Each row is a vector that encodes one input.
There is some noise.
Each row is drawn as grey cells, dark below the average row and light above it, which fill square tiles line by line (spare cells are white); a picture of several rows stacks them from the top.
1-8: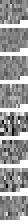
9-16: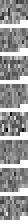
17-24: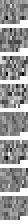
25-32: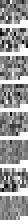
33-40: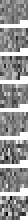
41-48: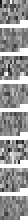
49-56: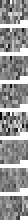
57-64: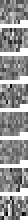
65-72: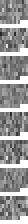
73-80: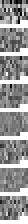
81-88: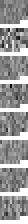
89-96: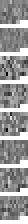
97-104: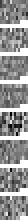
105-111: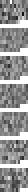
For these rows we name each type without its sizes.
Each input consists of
a point on a circle.
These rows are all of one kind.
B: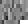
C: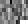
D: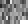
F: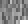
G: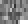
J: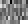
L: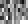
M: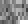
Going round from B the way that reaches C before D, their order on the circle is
B, C, D, F, G, J, M, L.
